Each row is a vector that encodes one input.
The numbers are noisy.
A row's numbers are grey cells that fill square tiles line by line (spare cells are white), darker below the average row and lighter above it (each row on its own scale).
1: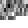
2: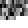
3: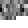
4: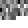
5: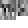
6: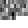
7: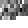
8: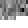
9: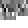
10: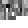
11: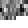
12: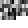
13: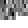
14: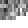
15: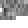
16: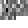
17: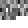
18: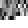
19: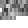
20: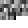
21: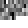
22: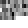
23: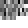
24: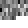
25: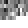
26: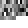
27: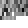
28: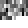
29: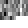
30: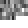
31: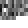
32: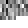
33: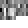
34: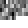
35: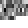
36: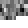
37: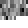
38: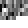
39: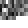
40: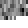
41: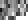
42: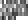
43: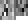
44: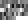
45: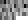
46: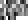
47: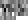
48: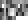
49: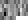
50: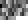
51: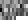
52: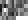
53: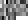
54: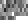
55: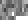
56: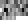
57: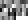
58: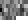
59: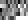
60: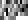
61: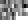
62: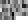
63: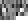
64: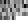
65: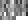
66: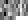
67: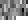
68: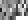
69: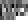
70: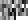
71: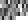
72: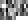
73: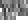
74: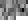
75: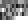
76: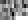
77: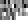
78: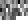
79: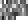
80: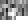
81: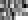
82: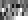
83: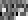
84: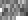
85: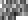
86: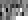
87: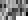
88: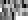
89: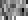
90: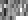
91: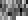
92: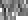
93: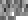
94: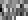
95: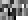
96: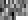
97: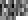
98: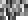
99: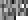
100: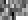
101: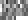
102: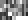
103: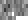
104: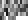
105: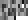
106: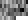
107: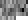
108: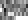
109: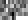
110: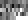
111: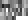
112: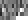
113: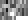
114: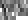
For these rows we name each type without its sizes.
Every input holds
a label and a node of a tree, together with either a fixed value, or a node of a tree.
